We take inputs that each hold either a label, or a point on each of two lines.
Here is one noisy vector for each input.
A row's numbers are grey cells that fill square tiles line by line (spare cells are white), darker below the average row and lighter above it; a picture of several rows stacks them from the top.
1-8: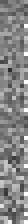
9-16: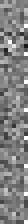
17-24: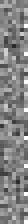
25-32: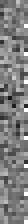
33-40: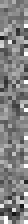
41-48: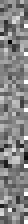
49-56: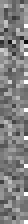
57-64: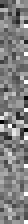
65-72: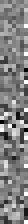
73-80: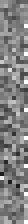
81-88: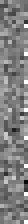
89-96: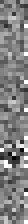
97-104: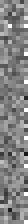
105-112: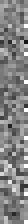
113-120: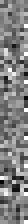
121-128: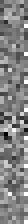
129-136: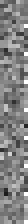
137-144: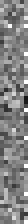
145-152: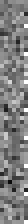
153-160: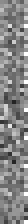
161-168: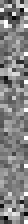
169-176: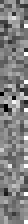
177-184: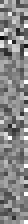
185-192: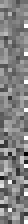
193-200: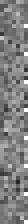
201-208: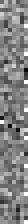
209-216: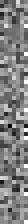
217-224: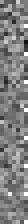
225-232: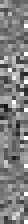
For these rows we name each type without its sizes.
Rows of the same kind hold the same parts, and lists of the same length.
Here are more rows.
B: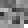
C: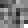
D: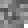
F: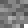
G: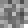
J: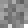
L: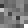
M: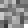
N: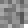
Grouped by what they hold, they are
B, C, F, L
D, G, J, M, N

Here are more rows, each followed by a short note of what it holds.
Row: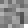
a point on each of two lines
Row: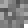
a point on each of two lines
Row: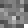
a label
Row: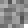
a point on each of two lines
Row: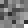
a label
